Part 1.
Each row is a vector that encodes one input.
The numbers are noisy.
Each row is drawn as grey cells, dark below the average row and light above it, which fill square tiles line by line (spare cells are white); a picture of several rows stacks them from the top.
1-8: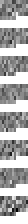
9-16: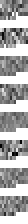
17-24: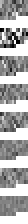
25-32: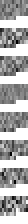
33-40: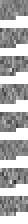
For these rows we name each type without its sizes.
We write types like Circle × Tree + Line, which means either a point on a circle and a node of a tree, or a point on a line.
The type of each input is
Bool × Line.
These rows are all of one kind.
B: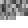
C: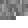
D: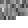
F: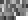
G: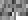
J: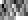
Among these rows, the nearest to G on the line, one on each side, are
B and D.
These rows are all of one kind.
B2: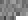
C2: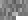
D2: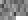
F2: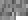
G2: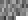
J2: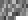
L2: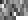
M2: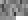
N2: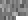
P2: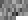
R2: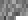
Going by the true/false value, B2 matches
C2, G2, L2 and N2.
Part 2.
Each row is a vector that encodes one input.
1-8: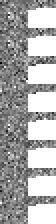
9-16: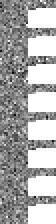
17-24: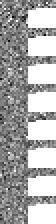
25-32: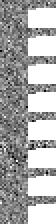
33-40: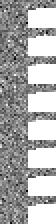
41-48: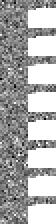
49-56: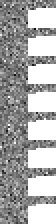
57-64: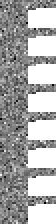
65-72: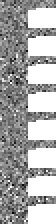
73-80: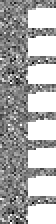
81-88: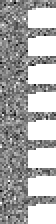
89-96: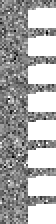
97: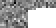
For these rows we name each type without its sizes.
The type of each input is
(Bool × Bool × Bool × Bool + Unit) × Label.
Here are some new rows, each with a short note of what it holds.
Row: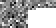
a label
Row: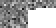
a label and four true/false values
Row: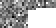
a label
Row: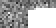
a label and four true/false values
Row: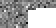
a label and four true/false values
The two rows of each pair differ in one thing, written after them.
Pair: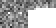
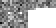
one of the four true/false values
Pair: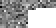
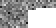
one of the four true/false values
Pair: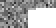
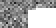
one of the four true/false values
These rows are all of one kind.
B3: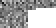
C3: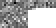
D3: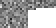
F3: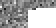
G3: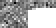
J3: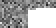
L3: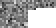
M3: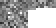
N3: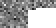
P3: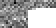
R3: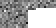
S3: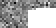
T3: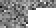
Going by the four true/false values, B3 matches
C3 and G3.
